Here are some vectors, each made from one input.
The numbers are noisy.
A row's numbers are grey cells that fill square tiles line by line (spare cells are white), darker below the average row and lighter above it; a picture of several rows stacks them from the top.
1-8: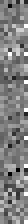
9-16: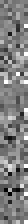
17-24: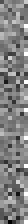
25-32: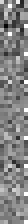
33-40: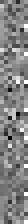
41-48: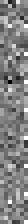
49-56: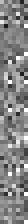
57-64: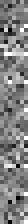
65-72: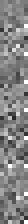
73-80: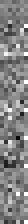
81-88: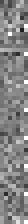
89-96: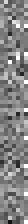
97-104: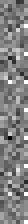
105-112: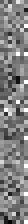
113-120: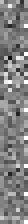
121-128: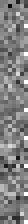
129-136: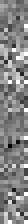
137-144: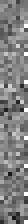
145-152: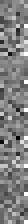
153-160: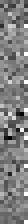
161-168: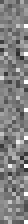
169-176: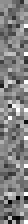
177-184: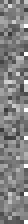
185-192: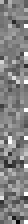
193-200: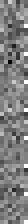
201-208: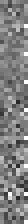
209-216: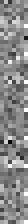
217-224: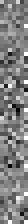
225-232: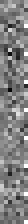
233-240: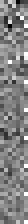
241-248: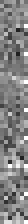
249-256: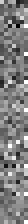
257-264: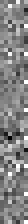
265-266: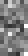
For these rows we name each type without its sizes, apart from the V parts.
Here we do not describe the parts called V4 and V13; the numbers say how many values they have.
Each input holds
a value of V4 and a value of V13, together with either a fixed value, or a node of a tree and a true/false value.
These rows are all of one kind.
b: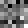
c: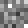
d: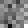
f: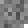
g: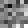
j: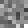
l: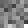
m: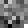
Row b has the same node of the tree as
c and f.
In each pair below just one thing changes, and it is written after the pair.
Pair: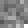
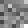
the node of the tree
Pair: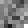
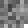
the value of V4
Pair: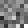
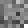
the true/false value
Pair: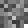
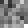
the node of the tree
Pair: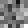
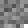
the true/false value
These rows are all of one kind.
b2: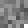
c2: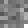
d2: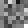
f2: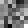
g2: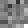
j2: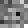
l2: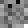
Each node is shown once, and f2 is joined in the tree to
b2 and g2.
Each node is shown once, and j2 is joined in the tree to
g2 and l2.
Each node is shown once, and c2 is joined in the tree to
d2.
